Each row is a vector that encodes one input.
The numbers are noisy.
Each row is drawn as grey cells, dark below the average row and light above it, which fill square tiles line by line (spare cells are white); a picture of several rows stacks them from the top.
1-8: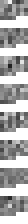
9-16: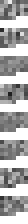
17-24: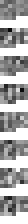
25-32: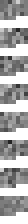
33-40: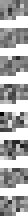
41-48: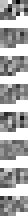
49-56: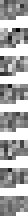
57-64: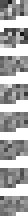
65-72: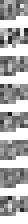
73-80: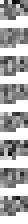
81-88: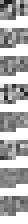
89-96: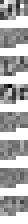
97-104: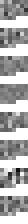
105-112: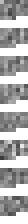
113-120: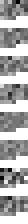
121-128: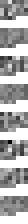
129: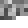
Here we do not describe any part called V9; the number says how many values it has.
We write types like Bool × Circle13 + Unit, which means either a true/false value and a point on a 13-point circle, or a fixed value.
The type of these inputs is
Bool × Tree10 × V9.
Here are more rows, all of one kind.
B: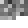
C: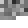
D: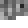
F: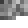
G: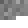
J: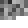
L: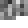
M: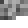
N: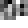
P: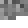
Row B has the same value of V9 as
F and L.
